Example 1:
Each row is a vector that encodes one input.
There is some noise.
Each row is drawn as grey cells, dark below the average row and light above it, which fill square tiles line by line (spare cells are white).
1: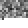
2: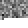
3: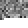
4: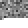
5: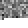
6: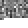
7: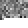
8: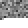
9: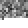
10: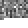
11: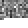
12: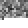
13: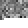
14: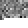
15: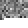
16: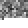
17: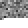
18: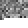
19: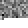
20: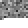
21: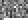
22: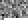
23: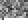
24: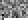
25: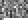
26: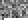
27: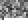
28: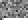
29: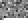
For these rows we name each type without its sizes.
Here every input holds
a label.
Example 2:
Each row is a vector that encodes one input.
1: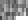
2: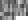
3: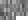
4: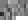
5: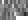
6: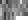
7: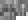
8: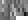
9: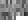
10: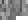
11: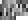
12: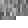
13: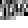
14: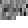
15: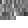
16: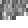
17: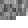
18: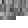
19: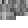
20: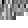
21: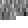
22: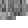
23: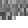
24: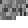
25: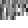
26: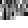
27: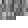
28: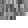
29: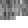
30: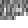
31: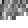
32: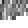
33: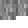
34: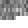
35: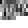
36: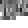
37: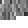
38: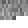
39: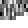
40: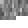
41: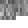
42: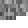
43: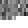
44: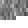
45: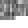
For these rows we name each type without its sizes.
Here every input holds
a point on a circle.
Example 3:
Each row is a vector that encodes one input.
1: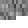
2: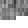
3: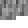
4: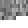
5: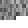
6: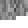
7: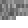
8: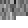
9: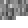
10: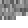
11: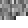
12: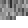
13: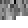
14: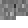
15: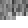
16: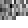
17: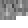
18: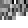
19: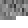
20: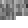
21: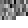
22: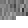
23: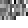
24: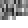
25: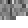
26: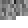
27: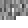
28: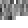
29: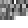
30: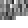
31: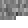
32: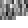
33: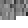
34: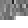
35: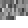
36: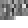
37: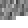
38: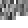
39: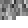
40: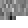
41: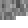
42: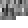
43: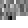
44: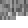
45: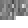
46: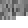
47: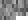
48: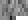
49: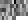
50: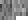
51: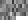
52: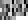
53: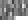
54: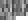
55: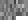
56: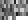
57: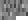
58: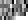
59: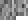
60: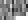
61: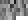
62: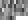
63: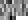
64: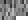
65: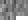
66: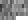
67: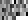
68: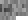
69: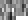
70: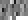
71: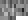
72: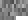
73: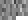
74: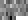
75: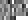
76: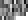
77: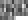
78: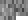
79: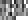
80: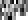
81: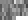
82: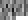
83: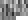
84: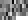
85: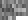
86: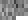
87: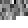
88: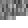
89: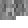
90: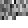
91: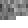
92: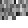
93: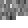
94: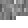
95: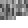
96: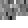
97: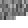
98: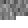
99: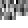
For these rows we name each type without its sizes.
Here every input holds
a point on a line.
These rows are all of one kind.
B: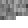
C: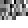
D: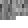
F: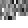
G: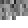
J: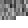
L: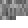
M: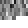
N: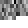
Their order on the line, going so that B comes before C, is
L, B, D, C, N, G, M, F, J.
